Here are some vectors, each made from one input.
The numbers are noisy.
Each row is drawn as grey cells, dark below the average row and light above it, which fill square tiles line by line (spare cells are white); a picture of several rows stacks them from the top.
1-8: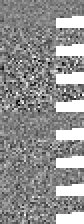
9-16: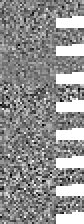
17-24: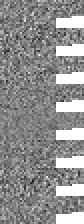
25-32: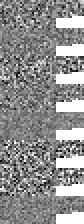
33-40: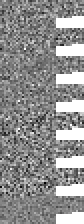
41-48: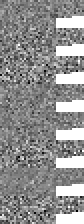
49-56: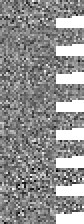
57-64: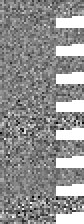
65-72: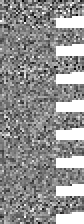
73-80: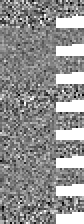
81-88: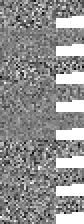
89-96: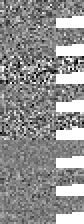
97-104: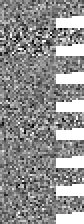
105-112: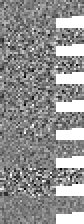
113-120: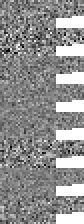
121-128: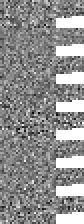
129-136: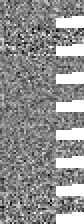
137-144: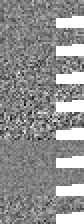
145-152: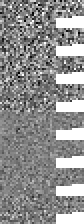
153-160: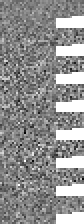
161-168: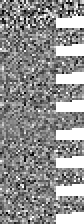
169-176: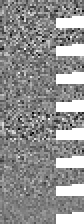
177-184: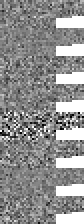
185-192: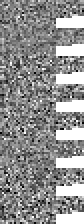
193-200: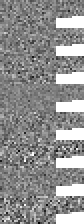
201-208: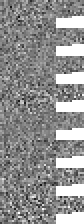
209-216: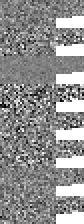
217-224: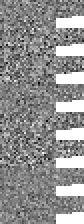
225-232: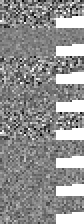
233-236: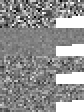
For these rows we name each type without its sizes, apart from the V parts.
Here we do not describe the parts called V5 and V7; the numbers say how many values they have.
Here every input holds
a value of V5, together with either three true/false values, or a list of items, each a label and a value of V7.
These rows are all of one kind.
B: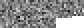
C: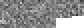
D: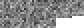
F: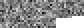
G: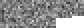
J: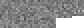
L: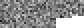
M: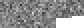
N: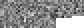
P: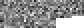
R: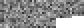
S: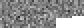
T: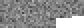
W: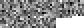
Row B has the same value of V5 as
D, J, L and T.
